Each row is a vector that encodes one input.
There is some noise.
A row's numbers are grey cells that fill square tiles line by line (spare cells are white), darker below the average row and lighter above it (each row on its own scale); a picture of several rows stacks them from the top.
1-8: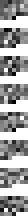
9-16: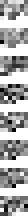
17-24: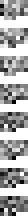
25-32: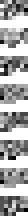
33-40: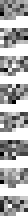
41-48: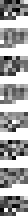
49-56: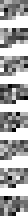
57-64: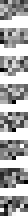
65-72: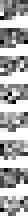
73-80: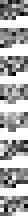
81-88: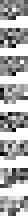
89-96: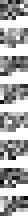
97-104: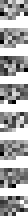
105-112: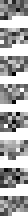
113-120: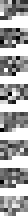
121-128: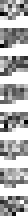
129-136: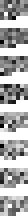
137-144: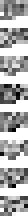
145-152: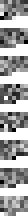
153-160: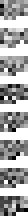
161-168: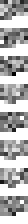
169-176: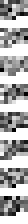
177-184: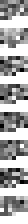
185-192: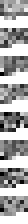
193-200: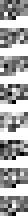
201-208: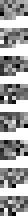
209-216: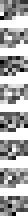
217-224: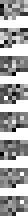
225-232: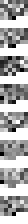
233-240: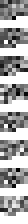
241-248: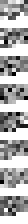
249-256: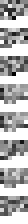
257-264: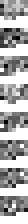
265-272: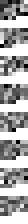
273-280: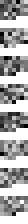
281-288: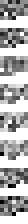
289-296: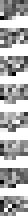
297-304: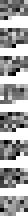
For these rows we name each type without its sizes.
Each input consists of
either three true/false values, or a list of points on a line.
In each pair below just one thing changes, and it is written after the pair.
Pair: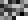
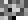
the place on the line in item 2 of the list
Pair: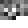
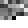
the place on the line in item 2 of the list
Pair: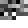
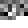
the place on the line in item 1 of the list
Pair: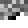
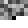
the place on the line in item 1 of the list
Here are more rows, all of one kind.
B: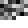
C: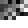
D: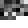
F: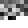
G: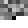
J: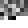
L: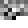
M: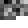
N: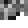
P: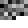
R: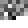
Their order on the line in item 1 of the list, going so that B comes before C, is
M, N, R, D, F, J, B, P, G, L, C.
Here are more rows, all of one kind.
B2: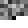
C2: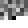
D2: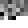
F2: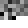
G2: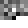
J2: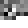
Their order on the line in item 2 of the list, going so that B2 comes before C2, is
J2, G2, F2, B2, C2, D2.
